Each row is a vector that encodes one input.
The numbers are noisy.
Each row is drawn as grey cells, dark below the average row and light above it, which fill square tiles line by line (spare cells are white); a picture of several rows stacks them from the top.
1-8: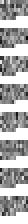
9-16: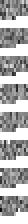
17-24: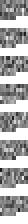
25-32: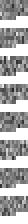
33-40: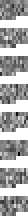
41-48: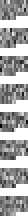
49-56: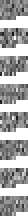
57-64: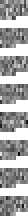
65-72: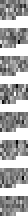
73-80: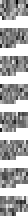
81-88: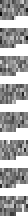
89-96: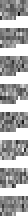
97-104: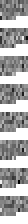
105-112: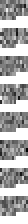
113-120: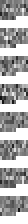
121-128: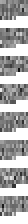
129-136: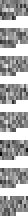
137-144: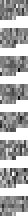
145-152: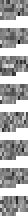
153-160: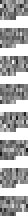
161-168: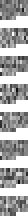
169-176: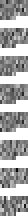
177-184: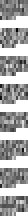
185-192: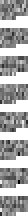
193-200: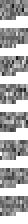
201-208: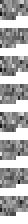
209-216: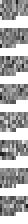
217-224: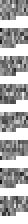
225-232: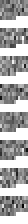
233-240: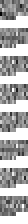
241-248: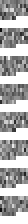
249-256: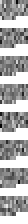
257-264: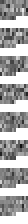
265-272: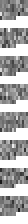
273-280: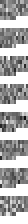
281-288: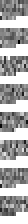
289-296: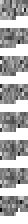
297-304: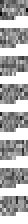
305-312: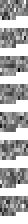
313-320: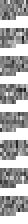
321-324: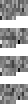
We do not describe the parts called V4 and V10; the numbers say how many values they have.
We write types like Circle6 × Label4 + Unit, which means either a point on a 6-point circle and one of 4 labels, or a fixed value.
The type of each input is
Bool × Bool × Bool + Circle13 + (Line7 + V4) × V10.
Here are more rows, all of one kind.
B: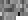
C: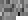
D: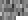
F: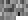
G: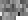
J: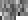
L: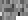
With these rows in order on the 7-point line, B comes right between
C and F.
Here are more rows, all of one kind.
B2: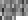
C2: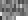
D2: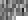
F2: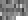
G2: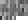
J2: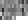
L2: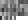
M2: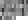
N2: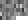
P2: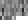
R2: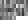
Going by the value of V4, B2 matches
J2, M2 and P2.
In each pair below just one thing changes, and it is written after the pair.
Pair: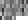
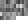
the value of V4
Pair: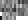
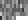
the value of V10
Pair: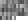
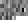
the value of V10
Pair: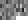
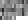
the value of V4
